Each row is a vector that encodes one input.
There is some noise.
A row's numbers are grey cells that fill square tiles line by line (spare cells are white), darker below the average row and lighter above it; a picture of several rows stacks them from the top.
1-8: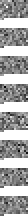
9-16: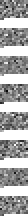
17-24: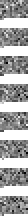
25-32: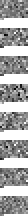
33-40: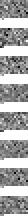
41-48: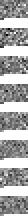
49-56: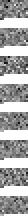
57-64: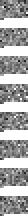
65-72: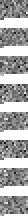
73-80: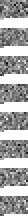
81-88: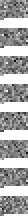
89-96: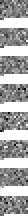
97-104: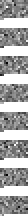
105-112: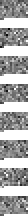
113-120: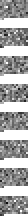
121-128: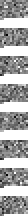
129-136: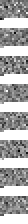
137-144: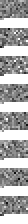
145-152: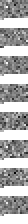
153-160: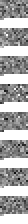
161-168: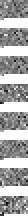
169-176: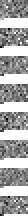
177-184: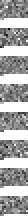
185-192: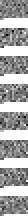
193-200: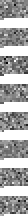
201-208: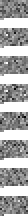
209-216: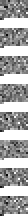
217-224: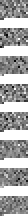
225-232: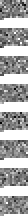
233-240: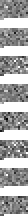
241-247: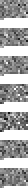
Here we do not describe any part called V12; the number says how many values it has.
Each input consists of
a true/false value, together with either a point on a 10-point line, or a value of V12.
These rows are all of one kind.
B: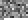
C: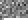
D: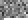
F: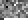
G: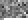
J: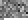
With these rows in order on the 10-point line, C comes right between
F and J.
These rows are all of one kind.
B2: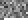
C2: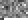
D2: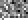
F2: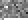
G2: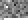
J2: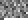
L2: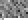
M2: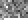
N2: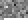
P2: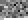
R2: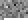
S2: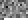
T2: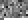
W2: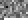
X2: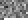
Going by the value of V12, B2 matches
C2, R2, W2 and X2.
